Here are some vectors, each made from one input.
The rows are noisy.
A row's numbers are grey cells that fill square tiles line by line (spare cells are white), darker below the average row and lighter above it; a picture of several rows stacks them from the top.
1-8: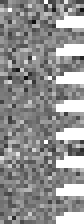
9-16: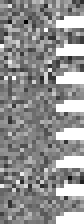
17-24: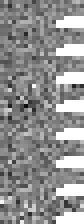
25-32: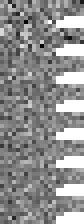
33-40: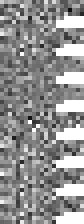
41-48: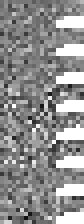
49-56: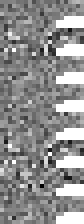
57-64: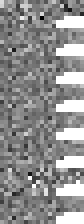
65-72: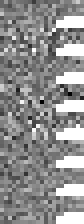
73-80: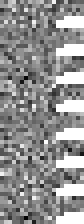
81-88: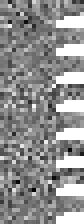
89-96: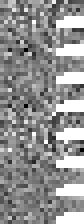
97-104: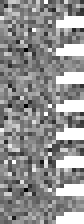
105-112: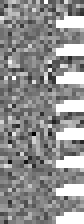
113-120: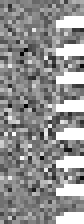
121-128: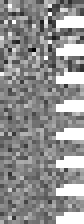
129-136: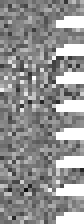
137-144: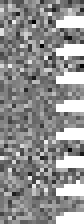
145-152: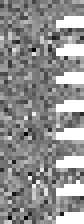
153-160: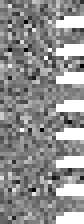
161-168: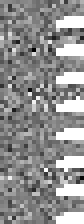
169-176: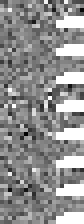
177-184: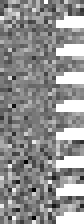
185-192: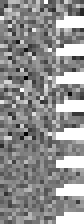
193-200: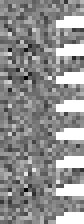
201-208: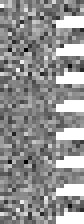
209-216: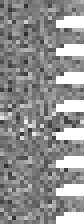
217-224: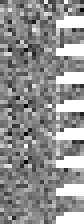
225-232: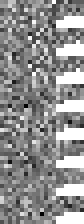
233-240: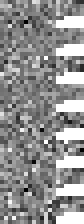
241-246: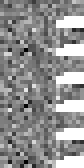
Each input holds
either a point on an 8-point circle, or a point on a 15-point circle and a true/false value, or a fixed value.
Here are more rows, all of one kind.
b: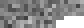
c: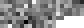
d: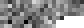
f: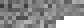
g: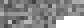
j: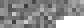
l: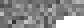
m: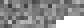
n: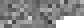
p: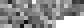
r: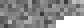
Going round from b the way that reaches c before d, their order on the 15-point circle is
b, r, c, n, p, j, l, g, m, f, d.
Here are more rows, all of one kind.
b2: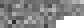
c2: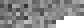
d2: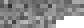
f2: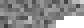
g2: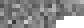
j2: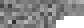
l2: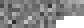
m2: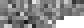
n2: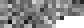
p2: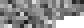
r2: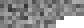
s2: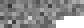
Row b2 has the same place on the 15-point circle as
g2, j2, l2 and m2.
